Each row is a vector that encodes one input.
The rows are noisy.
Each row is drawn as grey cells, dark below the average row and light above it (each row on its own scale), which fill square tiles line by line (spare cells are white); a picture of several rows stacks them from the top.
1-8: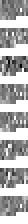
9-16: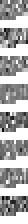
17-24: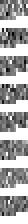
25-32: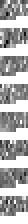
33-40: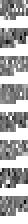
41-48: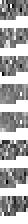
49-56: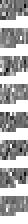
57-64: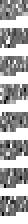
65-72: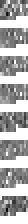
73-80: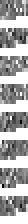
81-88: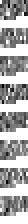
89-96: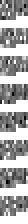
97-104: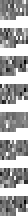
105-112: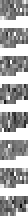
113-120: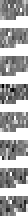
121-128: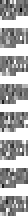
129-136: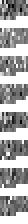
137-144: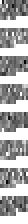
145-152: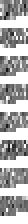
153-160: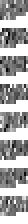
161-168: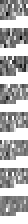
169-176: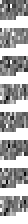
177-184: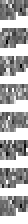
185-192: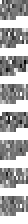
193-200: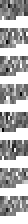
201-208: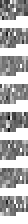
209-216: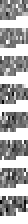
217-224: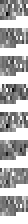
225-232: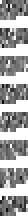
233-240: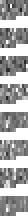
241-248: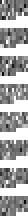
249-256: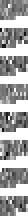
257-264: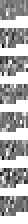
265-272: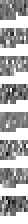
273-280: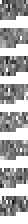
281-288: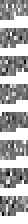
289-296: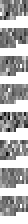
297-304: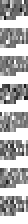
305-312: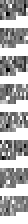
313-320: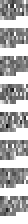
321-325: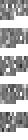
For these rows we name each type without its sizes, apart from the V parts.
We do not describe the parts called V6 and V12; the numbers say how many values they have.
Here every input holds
either a label, a true/false value and a value of V12, or a value of V6.
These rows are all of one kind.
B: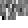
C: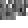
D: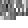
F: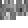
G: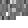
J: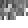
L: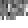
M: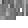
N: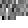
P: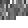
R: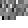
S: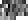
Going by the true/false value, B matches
D, F, G and L.
